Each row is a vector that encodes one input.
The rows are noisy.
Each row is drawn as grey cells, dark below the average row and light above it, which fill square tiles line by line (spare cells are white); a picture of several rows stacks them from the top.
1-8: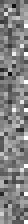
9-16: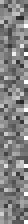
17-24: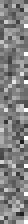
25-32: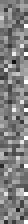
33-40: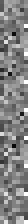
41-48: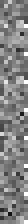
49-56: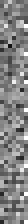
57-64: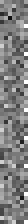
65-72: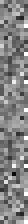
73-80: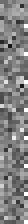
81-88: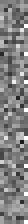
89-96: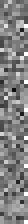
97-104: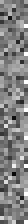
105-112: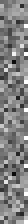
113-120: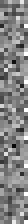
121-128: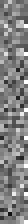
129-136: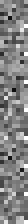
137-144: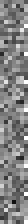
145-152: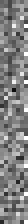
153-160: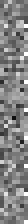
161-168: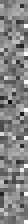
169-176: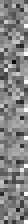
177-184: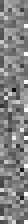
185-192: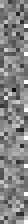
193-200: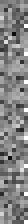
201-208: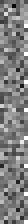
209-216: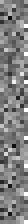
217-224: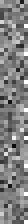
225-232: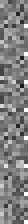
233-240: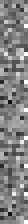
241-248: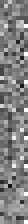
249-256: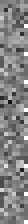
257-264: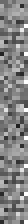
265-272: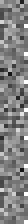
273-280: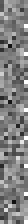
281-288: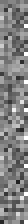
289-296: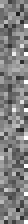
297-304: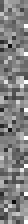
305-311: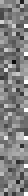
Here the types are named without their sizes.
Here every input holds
a label.
